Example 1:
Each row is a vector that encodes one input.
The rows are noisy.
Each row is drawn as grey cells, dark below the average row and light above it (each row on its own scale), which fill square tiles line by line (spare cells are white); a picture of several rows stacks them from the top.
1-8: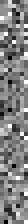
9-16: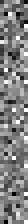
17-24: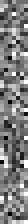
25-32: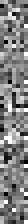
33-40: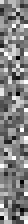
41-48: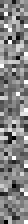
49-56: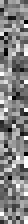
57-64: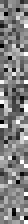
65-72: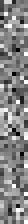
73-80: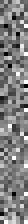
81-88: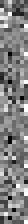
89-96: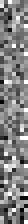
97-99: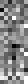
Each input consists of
two labels (each one of 12).
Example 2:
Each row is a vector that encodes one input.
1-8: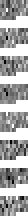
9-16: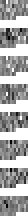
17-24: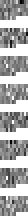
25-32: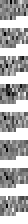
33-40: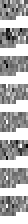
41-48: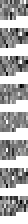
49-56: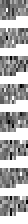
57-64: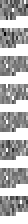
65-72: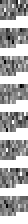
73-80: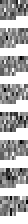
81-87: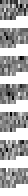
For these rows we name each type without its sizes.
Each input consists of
either a point on a line, or four true/false values.
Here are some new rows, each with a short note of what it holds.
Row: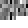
a point on a line
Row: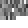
a point on a line
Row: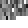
a point on a line
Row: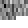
four true/false values
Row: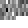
four true/false values
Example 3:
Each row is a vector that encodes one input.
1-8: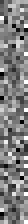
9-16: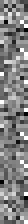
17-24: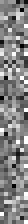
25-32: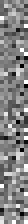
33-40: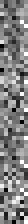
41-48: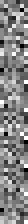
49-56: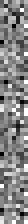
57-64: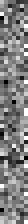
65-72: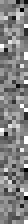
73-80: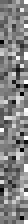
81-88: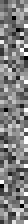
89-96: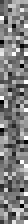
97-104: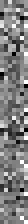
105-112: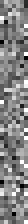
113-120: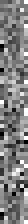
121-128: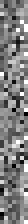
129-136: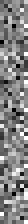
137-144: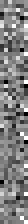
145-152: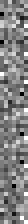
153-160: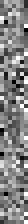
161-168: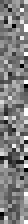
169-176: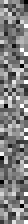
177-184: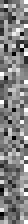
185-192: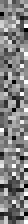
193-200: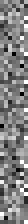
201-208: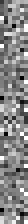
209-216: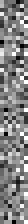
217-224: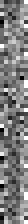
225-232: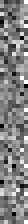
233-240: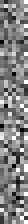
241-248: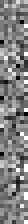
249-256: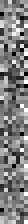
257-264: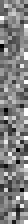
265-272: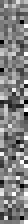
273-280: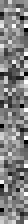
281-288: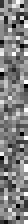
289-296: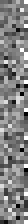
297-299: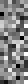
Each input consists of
either a point on a 10-point line, or five true/false values.
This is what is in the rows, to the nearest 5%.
About 15% of them hold a point on a 10-point line. The rest hold five true/false values.
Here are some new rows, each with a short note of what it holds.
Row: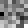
a point on a 10-point line
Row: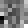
five true/false values
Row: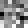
a point on a 10-point line
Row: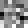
a point on a 10-point line
